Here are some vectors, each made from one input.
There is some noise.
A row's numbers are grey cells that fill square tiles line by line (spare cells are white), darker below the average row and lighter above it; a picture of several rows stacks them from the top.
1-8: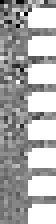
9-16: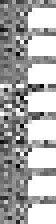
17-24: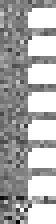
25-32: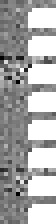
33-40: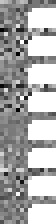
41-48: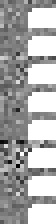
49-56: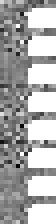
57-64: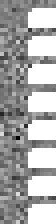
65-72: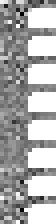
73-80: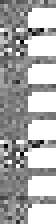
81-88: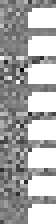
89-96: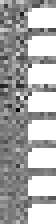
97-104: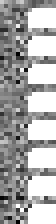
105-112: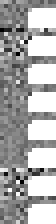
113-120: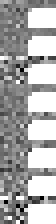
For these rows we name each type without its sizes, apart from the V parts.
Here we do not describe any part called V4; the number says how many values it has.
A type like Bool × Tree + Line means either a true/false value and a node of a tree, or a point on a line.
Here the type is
(Bool × Bool × Bool × Label × V4 × V4 + Unit) × Label.
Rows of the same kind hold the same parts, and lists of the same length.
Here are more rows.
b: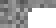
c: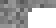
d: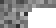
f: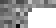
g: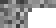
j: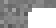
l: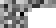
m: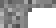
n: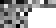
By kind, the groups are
b, c, d, f, g, j, n
l, m

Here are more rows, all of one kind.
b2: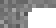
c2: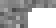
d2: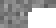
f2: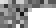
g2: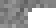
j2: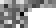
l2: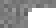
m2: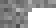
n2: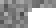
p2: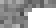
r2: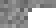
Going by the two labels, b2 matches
f2 and l2.
